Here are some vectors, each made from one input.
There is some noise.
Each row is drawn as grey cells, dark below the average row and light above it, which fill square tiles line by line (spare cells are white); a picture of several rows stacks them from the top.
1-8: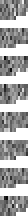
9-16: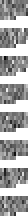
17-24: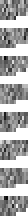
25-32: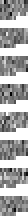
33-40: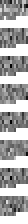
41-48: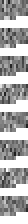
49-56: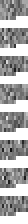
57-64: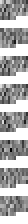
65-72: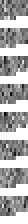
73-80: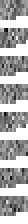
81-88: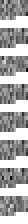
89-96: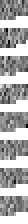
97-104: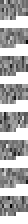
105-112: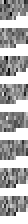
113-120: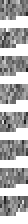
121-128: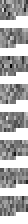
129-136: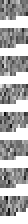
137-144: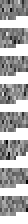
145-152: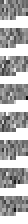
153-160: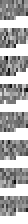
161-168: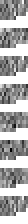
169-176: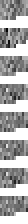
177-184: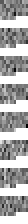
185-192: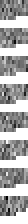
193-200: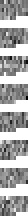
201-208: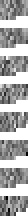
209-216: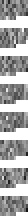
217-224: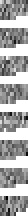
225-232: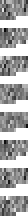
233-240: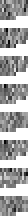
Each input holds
either a point on a 10-point circle, or a list of up to two items, each a point on a 5-point line and a true/false value.
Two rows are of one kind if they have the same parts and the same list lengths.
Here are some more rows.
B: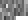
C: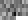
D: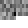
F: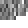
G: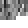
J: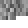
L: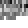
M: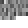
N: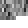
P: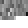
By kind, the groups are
B
C, D, J, M, P
F, G, N
L

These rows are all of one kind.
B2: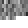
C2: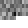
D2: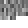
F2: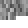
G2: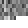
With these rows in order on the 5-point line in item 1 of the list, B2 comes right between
D2 and G2.
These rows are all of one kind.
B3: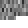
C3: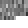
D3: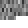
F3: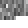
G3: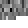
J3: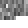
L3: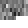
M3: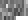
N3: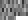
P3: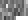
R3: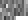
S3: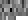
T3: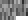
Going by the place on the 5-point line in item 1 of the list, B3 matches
C3, D3 and N3.
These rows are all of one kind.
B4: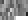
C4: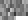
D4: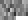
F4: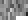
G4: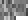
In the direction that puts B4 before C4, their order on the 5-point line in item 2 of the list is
F4, G4, B4, C4, D4.
